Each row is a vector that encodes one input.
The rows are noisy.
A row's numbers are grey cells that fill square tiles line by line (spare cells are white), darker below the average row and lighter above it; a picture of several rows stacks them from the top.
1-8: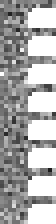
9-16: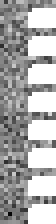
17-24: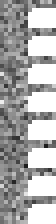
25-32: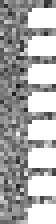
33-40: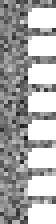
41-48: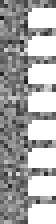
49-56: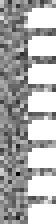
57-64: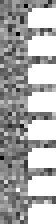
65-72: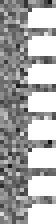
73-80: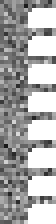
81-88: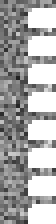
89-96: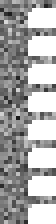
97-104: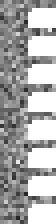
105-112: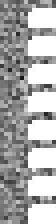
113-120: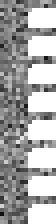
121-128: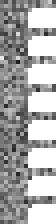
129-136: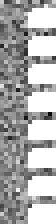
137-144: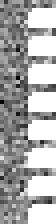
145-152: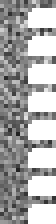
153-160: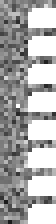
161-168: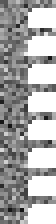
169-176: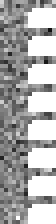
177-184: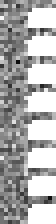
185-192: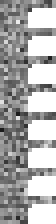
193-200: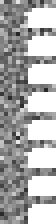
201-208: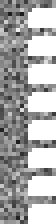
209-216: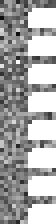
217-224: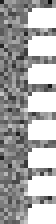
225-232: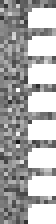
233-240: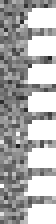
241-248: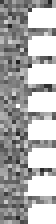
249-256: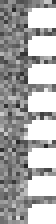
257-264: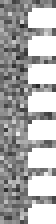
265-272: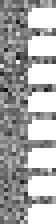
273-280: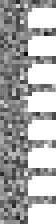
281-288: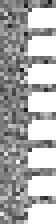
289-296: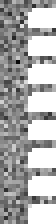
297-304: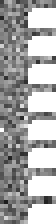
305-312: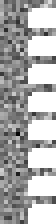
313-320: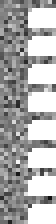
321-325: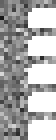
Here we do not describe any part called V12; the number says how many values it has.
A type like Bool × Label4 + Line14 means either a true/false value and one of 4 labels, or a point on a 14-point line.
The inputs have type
Bool × Line5 × Line8 × Line11 × V12.
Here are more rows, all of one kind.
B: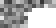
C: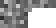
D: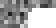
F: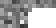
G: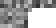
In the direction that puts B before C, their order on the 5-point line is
B, F, G, C, D.
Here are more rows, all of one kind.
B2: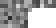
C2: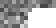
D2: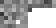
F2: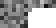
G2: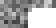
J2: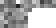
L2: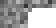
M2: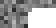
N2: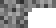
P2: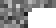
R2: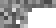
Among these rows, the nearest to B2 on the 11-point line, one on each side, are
F2 and P2.
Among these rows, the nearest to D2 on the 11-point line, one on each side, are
M2 and R2.
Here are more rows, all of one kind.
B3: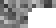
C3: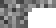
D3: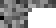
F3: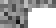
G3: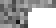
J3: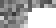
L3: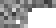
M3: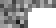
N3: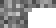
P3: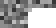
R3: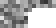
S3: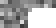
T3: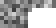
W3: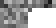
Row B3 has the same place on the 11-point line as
F3, G3 and R3.
